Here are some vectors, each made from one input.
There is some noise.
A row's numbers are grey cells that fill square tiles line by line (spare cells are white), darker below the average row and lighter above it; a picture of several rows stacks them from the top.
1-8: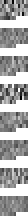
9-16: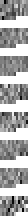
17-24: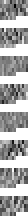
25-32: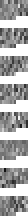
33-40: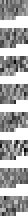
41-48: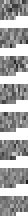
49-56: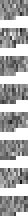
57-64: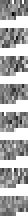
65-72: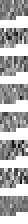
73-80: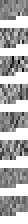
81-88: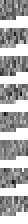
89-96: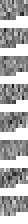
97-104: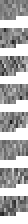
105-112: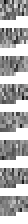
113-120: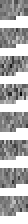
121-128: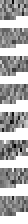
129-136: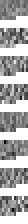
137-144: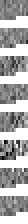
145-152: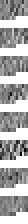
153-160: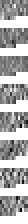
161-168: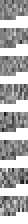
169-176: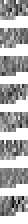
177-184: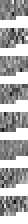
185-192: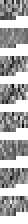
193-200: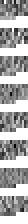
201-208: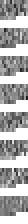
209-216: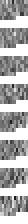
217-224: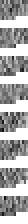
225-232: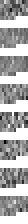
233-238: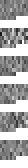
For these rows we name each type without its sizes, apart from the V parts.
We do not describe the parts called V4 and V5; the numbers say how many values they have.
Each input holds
either a fixed value, or a node of a tree and a value of V4, or a true/false value and a value of V5.
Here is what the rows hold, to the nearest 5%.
A few of them hold a fixed value. About 70% of them hold a node of a tree and a value of V4. The rest hold a true/false value and a value of V5.
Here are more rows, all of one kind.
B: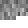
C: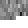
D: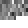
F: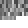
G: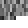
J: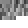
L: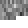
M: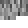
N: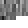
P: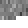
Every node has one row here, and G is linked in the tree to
D and N.
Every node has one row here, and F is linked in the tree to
D, J and P.
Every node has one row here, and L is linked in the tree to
C and P.
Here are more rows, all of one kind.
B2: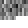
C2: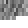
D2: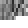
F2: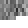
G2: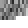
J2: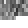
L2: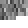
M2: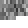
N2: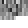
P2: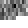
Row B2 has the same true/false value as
G2 and N2.
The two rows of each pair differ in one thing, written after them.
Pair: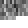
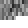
the true/false value
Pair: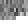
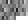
the value of V5
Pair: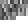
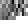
the true/false value
